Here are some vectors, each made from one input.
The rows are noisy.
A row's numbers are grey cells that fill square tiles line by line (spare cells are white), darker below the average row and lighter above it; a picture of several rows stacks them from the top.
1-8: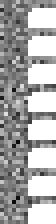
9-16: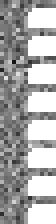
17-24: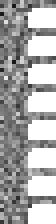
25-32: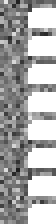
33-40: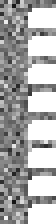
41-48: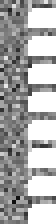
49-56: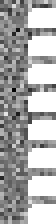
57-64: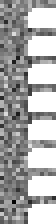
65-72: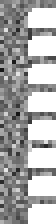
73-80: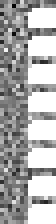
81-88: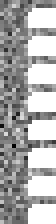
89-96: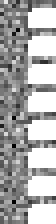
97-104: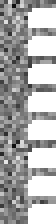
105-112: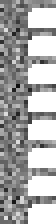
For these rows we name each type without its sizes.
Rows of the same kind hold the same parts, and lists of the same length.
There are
2 kinds of row.
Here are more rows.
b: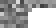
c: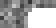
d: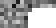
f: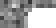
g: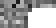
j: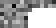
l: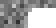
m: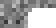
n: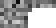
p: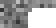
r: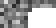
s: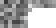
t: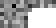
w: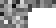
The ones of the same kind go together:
b, c, f, l, m, p, s
d, g, j, n, r, t, w

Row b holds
a node of a tree.
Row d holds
a point on a line.
